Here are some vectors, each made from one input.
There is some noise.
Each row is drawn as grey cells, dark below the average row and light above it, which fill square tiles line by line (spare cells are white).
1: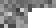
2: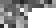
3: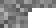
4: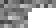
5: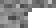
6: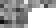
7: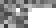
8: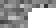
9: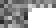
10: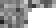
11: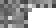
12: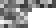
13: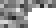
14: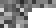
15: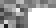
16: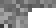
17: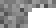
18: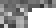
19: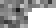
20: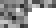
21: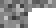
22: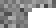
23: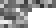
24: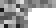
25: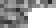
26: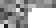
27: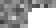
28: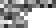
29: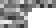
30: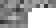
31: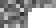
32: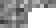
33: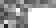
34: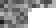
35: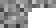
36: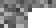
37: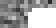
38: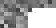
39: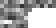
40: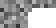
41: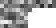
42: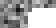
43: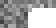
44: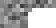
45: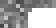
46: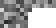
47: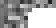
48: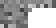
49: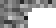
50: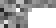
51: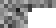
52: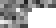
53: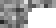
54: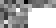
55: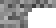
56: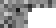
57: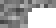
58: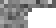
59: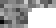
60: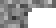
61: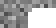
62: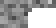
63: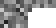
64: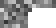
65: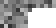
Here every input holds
a point on a 4-point line and a true/false value.
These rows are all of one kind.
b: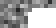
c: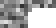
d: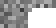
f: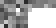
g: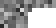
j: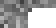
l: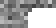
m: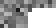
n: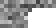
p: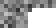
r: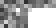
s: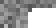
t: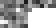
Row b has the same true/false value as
d, f and r.
